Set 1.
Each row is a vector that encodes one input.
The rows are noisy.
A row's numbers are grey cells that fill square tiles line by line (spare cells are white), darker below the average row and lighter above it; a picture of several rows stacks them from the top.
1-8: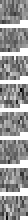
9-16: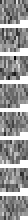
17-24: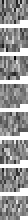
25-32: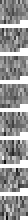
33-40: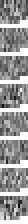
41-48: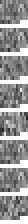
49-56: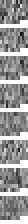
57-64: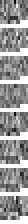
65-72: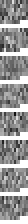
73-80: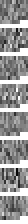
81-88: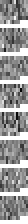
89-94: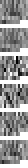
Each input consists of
a point on an 8-point line.
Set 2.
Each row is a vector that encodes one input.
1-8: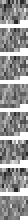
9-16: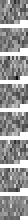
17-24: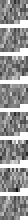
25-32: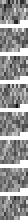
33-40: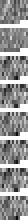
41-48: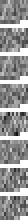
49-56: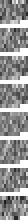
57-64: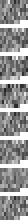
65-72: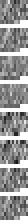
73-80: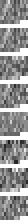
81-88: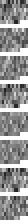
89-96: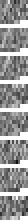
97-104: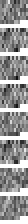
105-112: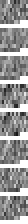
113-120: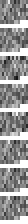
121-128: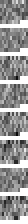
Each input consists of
a node of a 13-node tree.
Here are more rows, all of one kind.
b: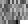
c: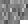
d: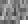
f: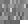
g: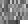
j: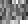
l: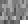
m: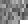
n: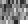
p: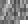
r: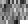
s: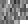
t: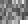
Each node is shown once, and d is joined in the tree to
l and p.
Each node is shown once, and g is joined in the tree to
b and f.
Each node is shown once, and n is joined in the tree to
r.
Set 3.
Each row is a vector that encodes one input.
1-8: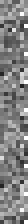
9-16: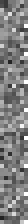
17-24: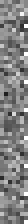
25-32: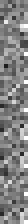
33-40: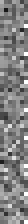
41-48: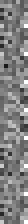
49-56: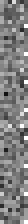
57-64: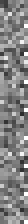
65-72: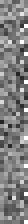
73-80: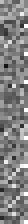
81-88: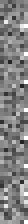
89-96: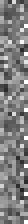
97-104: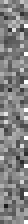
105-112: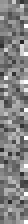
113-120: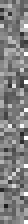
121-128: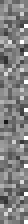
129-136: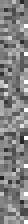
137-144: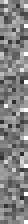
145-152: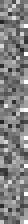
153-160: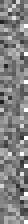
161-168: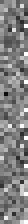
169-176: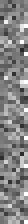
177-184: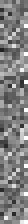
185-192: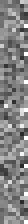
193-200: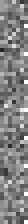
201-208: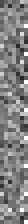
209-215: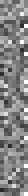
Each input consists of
a point on an 18-point line.
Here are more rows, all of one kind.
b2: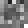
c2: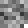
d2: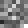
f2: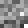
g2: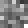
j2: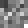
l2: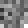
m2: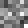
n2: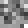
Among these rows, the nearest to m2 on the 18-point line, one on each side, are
f2 and j2.
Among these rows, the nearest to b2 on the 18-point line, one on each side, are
g2 and l2.
